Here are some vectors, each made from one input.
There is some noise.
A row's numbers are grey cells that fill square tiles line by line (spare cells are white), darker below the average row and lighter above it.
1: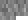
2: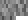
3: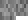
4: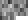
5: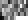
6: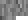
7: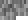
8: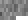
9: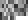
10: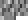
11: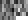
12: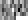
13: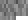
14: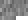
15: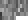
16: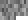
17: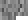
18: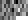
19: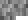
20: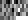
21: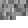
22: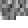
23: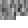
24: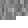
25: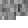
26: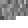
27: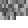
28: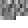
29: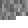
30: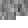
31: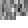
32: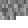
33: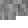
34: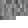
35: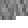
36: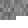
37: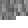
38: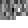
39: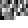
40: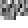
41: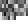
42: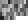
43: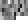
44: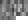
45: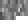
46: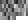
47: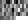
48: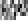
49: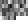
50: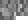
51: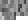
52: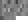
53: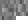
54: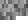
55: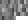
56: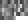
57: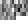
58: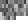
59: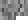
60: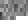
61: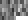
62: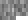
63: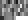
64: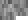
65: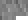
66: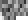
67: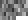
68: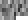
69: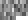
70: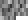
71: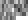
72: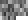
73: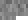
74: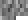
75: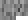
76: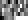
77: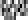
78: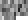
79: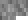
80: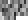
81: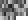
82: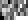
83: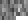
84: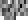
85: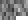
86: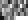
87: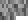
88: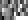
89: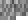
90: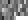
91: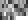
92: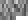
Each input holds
a point on a 5-point line, together with either a point on a 4-point line, or a point on a 5-point line.
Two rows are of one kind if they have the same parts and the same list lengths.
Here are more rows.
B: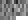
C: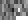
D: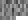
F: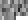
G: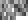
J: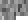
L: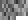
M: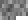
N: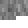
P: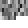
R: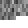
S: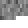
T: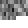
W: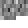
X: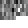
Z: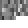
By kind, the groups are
B, D, F, G, J, L, P, R, S
C, M, N, T, W, X, Z

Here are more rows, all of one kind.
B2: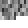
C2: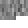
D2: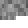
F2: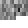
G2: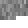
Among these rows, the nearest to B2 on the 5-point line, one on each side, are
C2 and D2.
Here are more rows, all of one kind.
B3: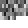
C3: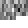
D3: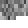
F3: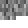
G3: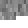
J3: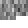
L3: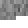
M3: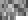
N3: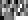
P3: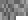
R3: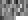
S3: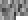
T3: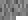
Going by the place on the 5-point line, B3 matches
D3, F3, G3 and M3.
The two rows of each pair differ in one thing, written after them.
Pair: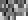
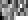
the place on the 5-point line
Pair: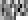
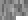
the place on the 5-point line
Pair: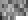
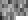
the place on the 4-point line
